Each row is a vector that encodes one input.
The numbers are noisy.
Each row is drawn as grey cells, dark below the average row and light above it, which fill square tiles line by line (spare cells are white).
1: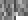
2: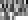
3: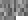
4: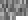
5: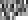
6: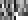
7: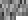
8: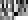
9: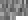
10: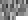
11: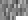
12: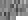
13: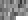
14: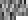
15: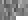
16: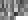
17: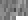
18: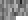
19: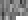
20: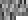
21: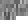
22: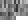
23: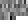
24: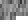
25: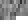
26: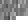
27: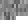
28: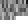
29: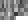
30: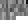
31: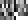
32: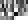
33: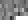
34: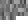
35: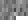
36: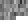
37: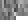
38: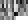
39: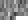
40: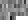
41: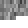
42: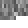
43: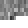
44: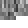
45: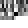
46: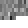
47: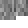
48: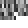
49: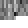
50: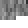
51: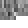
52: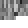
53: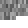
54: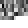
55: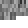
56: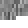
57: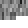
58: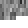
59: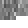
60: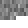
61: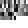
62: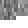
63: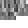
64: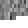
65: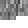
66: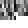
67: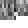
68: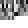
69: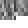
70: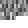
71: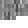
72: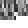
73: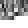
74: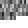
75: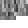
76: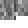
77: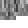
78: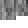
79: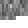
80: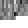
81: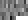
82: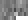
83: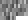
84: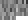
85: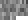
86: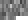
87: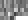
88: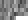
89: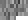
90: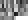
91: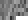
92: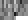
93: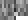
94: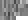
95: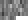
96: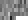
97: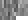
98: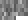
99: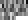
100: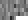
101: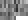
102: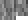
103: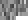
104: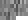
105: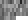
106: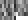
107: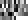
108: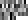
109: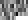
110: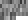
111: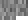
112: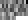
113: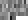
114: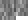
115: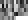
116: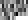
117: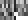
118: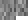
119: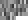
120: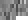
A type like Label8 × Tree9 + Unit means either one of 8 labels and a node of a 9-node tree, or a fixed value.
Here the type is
Bool × Line7 + Line11.
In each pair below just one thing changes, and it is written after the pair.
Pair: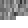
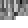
the place on the 7-point line
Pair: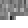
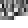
the true/false value
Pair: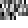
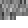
the place on the 7-point line
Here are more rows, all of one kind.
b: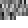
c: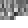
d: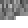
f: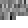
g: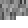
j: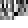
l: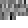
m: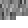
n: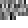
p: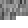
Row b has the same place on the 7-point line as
g and m.
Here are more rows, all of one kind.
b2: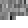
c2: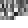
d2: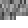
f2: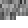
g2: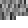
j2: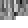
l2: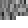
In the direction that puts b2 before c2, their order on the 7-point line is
b2, c2, g2, l2, j2, f2, d2.
